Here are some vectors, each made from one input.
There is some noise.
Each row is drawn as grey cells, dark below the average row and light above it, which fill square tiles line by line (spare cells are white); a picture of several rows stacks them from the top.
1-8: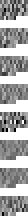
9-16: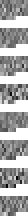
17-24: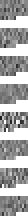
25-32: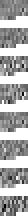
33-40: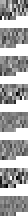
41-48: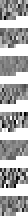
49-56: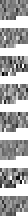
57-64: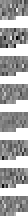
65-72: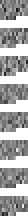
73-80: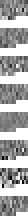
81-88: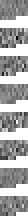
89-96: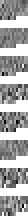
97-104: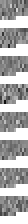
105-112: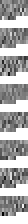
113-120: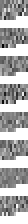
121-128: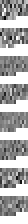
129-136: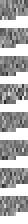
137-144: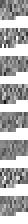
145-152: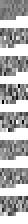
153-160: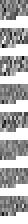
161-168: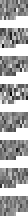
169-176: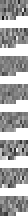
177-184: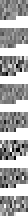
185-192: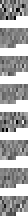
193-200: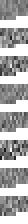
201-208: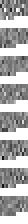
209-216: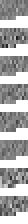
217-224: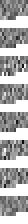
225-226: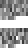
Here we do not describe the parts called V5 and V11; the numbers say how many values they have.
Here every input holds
either a point on an 8-point circle, or a fixed value, or one of 10 labels, a value of V5 and a value of V11.
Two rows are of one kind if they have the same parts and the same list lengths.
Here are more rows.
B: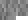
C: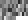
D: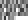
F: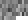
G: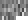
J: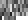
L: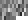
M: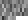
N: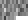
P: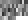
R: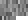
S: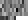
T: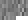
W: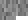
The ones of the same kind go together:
B, C, D, F, J, M, N, P, R, T, W
G, L
S

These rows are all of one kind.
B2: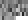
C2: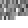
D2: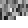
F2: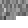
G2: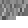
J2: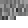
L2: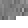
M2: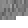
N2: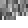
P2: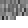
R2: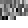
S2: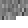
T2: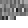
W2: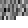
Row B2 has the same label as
C2, D2, M2 and P2.
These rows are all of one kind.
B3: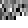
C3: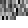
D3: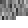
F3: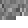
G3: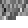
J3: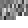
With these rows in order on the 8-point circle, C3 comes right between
B3 and G3.
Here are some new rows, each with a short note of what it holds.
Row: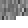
one of 10 labels, a value of V5 and a value of V11
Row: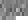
one of 10 labels, a value of V5 and a value of V11
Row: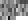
a fixed value
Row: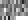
a fixed value
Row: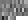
one of 10 labels, a value of V5 and a value of V11
